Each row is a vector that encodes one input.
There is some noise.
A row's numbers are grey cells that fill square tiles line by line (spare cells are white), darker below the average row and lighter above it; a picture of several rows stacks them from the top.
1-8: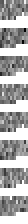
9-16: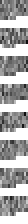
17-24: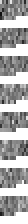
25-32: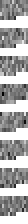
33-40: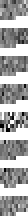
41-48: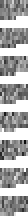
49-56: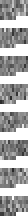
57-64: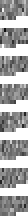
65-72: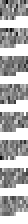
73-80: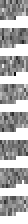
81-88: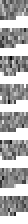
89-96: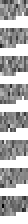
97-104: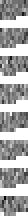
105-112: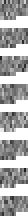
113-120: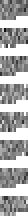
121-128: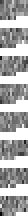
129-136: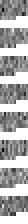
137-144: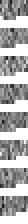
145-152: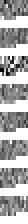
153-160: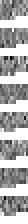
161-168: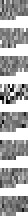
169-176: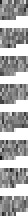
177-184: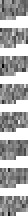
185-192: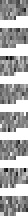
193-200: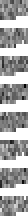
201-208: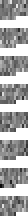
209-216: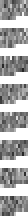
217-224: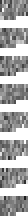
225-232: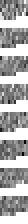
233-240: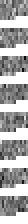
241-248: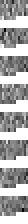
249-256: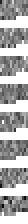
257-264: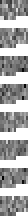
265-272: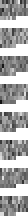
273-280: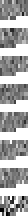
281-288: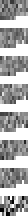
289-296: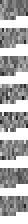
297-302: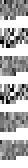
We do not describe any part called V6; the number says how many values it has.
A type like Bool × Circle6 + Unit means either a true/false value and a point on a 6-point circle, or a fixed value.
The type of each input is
Bool × Circle20 × V6 + Unit.
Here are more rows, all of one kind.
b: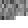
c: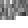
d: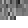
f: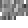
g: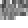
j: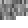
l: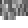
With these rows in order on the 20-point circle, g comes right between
c and d.
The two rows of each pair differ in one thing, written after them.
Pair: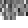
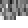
the value of V6
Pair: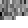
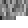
the place on the 20-point circle
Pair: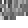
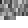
the value of V6
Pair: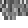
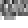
the place on the 20-point circle
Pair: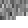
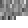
the place on the 20-point circle
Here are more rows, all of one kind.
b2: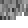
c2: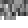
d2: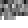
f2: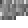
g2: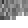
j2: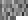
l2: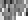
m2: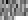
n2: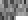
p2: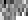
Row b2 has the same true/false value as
f2, g2, j2 and n2.
